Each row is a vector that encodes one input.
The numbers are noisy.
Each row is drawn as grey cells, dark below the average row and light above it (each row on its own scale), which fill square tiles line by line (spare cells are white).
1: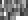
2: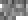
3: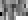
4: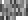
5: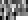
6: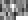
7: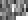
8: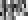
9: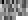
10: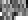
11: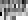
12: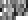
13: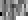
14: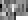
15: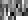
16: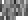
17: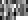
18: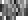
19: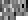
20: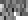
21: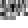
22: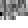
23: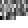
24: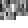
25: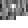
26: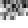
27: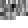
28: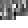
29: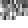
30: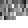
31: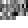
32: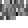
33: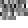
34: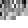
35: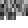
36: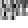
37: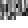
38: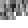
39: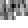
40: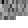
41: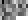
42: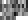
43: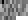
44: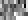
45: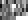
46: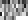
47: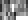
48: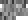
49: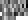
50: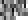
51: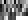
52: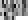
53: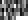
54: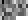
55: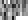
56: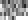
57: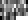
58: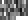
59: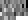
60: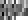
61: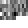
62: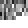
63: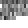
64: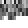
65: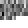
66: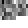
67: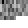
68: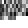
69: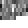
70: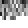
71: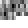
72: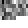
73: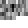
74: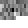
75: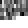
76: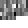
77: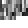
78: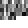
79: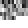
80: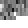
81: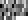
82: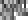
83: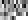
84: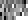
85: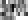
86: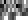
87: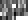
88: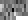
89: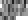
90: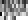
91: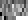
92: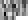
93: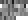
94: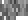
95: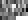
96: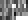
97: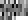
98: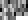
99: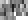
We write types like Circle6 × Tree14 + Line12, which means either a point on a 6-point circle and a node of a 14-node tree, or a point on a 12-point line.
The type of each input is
Bool × Circle11 + Unit.
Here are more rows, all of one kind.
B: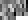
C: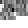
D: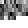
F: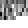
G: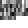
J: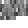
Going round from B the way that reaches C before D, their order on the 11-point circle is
B, F, C, G, D, J.
